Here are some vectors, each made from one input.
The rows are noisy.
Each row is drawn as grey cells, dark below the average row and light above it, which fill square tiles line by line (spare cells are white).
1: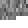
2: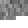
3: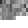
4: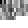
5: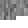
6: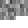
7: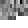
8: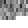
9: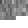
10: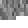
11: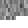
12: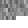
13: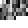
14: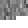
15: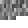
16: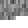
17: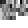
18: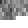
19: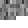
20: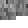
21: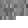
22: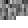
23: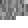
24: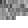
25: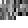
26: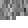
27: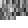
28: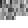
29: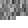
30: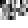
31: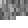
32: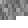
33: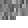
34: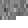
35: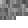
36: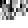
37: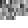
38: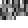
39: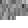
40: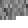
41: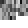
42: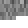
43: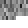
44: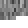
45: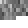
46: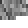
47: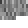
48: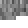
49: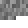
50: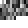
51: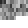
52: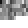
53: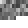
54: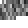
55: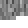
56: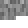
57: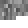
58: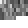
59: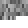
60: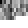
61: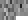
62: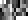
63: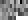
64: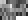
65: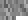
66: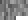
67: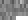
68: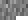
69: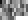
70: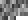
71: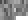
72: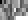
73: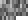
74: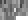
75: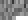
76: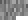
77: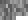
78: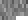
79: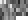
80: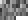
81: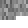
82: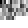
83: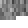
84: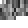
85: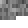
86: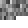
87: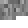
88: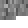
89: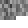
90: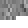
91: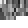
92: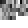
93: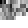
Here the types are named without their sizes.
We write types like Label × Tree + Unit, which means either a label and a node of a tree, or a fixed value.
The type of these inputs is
List(Bool × Line).
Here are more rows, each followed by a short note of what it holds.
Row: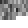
a list of two items
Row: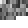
a list of two items
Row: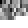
a list of two items
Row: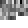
the empty list
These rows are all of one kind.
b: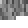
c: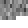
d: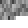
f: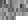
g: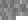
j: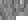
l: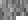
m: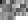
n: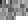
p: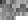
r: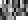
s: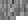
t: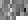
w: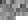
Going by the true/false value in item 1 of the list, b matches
d, l and s.
